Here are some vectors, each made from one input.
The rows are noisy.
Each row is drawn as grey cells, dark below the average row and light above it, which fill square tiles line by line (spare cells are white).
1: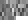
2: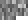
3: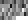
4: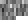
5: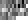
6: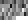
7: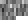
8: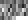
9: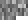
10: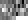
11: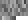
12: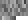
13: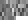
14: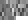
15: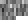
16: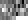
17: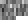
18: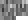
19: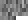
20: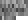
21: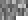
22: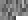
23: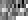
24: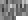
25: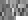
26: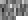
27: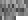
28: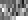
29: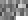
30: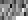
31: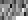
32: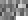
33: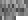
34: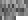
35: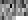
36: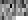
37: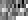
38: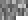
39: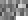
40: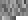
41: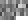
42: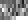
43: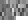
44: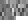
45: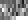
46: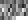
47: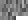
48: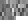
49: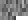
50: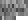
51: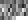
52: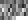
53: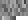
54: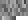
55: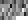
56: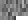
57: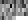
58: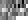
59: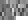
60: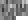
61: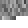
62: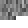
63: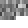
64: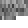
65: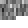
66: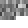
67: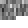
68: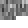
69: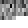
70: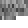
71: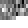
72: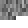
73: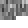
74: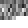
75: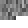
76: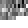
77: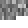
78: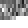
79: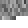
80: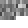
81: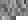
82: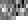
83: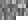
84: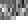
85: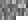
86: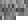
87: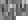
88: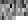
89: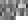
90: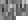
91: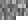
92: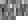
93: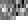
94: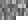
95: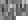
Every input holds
either a point on a 6-point line, or a point on an 8-point line.
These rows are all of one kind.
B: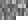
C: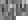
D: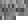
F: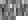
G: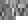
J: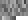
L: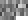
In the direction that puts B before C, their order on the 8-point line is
G, L, B, D, J, C, F.
